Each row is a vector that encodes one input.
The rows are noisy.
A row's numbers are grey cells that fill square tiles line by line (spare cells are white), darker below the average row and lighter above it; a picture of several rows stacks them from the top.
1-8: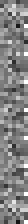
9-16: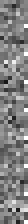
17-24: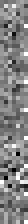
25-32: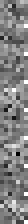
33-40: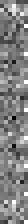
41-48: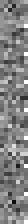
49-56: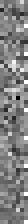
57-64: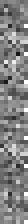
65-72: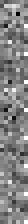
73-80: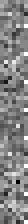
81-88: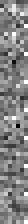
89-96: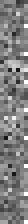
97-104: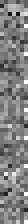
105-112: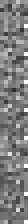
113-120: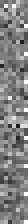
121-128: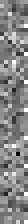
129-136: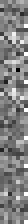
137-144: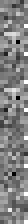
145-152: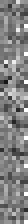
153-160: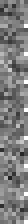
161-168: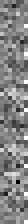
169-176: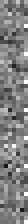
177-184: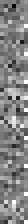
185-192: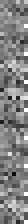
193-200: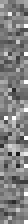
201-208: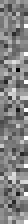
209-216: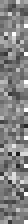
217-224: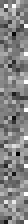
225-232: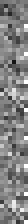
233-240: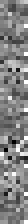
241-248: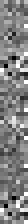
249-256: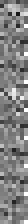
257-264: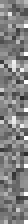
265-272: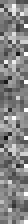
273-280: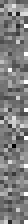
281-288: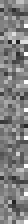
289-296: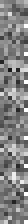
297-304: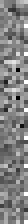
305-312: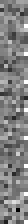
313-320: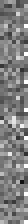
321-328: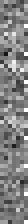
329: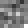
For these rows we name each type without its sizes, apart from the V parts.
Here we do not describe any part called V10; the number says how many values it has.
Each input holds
a list of items, each a true/false value and a value of V10.
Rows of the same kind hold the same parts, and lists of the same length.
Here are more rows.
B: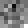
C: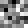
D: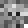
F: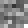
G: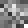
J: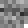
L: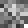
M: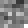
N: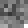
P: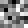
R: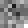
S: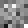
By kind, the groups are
B, F, J, M, N, R
C, P
D, G, L, S

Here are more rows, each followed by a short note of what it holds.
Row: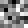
the empty list
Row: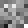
a list of one item
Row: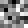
the empty list
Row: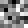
the empty list
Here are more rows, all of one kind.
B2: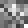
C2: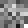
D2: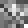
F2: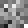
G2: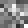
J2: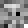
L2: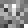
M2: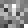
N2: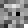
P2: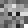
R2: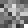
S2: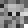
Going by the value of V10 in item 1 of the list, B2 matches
D2, L2 and M2.
